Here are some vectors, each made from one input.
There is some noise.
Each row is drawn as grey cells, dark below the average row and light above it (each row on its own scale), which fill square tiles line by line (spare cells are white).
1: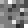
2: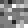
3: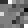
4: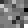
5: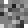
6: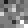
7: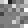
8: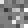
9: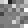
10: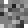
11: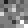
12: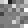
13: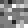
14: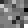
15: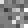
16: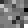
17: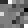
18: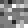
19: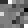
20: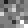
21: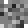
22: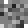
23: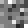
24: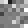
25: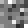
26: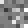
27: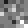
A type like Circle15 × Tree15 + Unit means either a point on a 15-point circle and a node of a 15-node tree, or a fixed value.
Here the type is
Bool × Bool × Bool.
